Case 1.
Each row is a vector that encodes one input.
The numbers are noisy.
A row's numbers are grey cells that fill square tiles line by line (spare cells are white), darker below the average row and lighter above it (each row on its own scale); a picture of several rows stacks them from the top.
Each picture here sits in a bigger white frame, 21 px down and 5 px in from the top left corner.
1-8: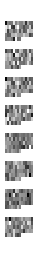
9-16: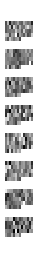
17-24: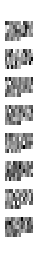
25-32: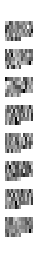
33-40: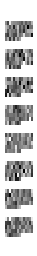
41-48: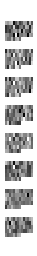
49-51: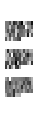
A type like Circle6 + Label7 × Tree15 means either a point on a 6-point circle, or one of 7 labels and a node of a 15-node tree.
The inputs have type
Bool × Bool × Bool × Bool.
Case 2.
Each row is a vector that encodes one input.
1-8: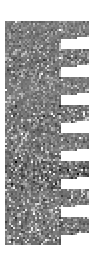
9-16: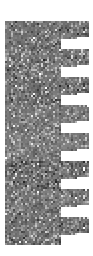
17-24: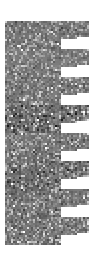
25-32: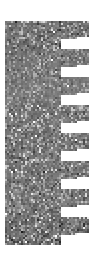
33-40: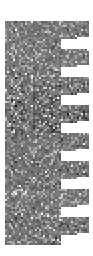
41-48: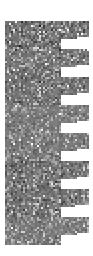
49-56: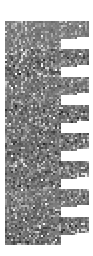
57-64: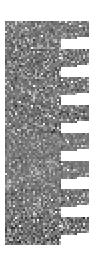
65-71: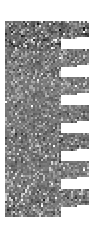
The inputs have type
Circle6.
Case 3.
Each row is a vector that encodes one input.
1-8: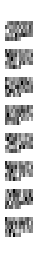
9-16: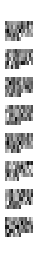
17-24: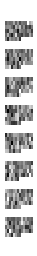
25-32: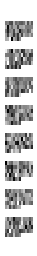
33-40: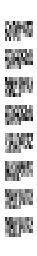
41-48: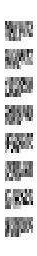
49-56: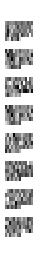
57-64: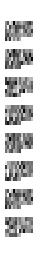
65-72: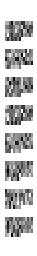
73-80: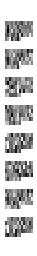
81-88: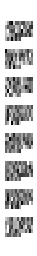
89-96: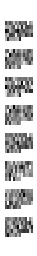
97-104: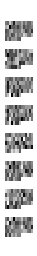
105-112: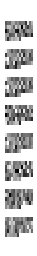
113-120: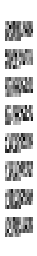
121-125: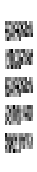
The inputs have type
Label5.
